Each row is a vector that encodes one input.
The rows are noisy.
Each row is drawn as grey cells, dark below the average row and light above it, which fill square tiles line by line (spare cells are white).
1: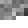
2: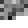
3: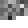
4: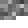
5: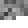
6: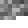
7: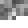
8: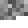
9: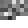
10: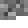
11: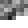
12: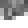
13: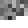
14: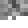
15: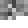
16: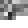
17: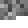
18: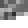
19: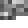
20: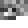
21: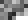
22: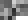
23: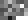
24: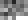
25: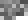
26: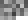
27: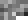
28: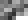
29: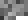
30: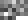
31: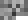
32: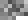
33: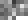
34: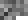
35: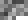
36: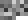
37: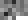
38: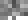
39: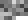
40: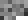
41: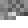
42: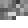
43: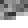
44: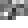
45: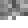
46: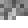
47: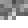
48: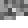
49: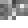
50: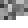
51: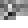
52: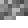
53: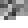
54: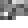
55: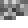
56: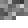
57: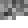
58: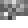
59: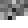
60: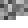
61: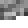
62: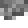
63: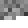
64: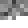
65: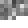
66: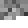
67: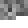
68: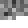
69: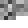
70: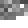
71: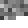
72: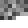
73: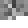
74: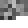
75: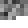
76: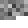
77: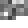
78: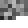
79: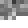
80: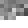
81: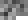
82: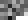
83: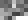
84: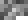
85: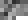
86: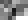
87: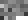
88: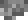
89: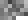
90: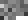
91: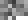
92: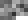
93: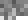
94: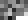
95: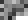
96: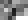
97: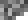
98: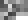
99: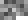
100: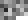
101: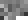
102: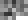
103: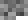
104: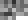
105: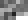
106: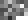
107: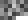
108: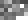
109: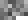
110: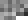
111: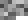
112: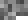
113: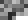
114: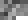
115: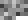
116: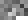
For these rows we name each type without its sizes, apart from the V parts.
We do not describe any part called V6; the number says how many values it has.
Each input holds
four true/false values, together with either a point on a circle, or a value of V6.
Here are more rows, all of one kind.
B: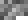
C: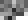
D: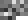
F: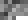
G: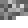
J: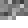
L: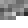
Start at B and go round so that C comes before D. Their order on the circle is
B, G, J, L, C, D, F.
